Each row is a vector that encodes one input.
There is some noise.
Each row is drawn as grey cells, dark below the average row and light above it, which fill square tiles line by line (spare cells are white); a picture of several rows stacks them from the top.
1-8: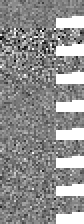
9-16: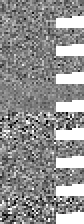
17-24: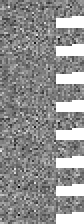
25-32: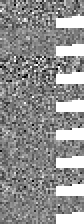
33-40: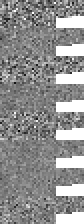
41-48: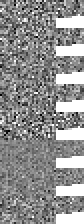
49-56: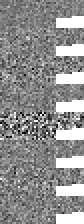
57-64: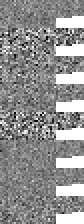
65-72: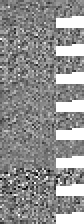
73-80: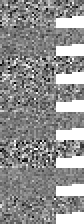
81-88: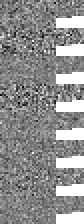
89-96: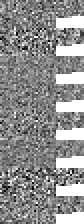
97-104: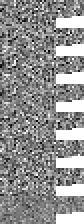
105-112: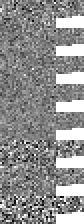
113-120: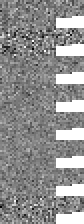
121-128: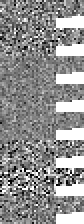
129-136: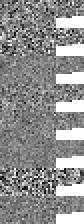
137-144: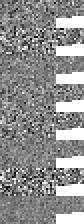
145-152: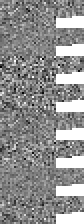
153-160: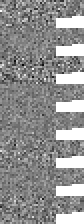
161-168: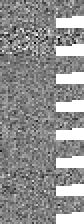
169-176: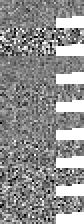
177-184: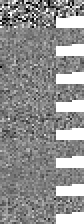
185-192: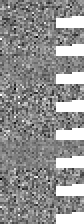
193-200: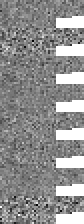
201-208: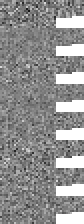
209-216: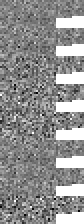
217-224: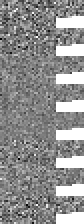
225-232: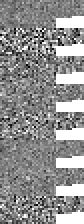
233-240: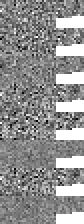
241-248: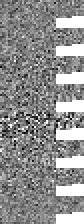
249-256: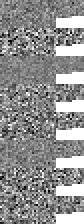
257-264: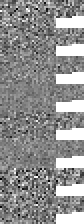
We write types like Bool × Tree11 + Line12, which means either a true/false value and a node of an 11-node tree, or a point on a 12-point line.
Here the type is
Label6.
